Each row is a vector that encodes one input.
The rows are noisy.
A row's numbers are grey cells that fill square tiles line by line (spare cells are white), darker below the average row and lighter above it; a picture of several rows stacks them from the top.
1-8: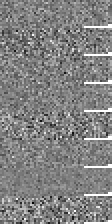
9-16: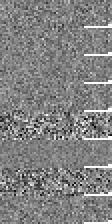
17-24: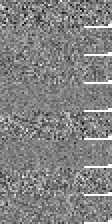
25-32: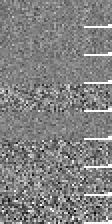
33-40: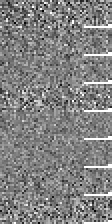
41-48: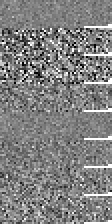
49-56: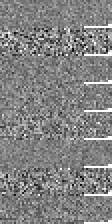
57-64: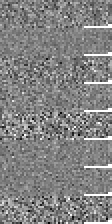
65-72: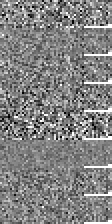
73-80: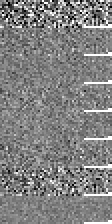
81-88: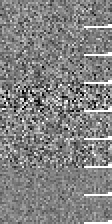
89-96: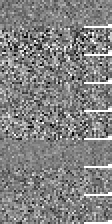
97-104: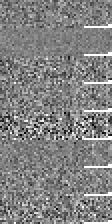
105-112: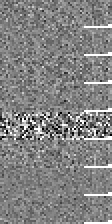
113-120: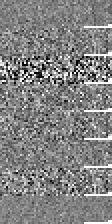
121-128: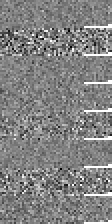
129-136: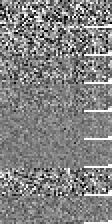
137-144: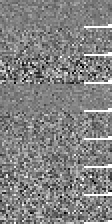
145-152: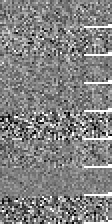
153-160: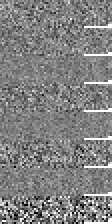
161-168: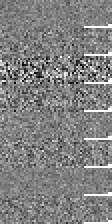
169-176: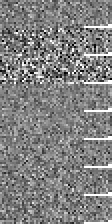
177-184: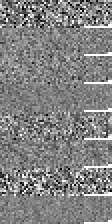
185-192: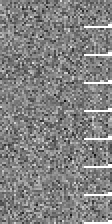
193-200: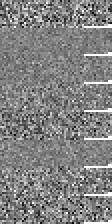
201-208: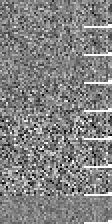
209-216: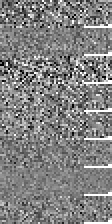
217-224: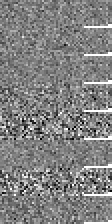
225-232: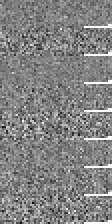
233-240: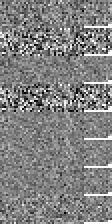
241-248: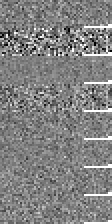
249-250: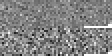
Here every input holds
a point on a 9-point line, together with either a point on a 5-point line, or a point on a 9-point line.
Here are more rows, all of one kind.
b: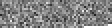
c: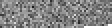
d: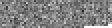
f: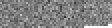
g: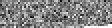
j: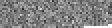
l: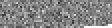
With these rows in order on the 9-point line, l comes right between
b and d.
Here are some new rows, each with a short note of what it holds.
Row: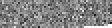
a point on each of two 9-point lines
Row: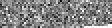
a point on each of two 9-point lines
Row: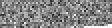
a point on a 5-point line and a point on a 9-point line
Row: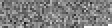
a point on each of two 9-point lines
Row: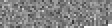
a point on a 5-point line and a point on a 9-point line
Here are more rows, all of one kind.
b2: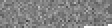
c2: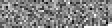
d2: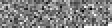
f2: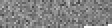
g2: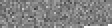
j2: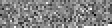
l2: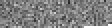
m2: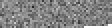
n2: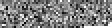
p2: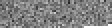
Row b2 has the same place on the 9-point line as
f2 and j2.
